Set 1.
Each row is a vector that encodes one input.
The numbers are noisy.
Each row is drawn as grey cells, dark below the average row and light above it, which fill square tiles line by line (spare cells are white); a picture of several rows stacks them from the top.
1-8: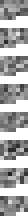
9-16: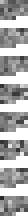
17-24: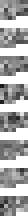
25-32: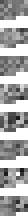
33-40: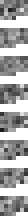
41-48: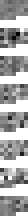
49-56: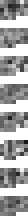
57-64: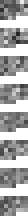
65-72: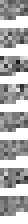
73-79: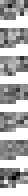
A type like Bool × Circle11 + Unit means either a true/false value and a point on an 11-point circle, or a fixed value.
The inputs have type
Bool × Line6.
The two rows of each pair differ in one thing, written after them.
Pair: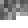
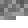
the place on the 6-point line
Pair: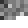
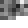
the true/false value
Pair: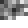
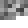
the place on the 6-point line
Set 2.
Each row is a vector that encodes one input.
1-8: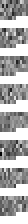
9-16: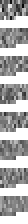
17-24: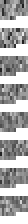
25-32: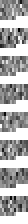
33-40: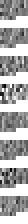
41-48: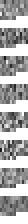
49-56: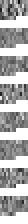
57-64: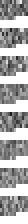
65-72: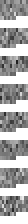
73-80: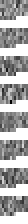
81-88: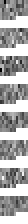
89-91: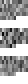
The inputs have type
Label12 × Line6.
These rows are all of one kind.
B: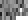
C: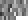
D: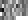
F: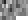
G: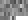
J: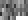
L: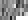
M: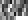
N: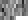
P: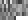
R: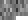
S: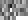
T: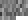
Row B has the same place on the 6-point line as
N, S and T.
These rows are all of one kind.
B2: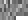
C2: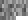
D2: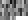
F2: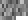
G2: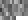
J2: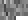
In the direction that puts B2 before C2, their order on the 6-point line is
B2, F2, G2, D2, C2, J2.
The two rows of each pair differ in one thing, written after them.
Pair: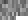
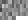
the place on the 6-point line
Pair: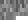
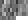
the place on the 6-point line
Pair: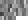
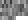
the place on the 6-point line
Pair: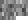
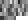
the label
